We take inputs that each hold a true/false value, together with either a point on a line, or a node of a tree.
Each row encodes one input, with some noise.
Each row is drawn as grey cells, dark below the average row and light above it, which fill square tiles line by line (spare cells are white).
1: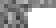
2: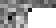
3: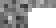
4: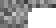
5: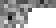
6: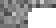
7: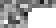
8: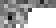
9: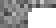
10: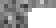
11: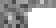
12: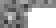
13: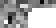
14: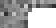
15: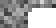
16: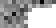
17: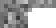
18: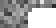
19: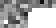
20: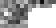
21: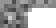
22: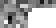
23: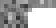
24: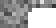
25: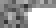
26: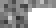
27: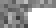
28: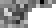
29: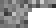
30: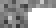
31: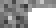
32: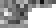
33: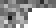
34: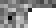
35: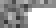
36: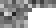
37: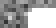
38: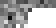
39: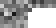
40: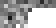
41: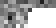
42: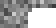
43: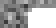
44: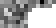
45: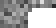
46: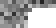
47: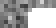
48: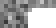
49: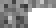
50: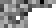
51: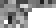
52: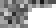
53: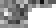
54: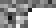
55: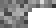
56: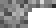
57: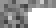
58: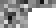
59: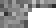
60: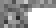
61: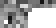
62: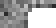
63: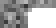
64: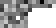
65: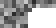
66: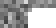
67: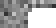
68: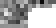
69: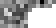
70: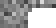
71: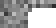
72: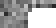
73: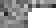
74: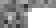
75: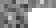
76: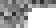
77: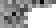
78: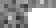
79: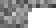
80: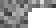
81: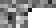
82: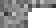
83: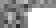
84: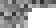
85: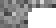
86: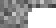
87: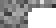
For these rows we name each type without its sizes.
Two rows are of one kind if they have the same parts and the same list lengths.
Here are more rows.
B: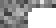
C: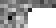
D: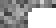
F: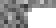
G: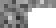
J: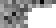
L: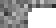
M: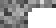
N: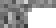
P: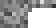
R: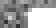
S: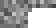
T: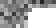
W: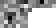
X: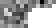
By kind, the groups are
B, D, F, G, L, M, N, P, R, S
C, J, T, W, X

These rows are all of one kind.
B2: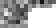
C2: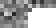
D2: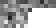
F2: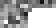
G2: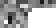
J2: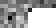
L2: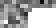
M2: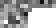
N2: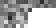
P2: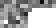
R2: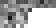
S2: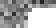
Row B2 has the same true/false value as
C2 and S2.
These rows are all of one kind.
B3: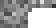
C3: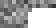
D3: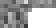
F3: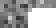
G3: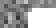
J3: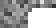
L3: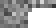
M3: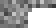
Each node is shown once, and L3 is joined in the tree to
B3, G3 and M3.
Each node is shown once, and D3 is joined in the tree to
G3.
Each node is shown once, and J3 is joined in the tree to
B3 and F3.
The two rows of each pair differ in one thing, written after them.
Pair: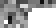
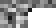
the place on the line
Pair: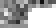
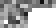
the true/false value
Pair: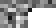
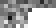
the place on the line
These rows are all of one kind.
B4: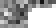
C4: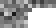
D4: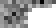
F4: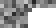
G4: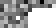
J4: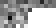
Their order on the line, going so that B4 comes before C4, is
G4, B4, D4, J4, C4, F4.
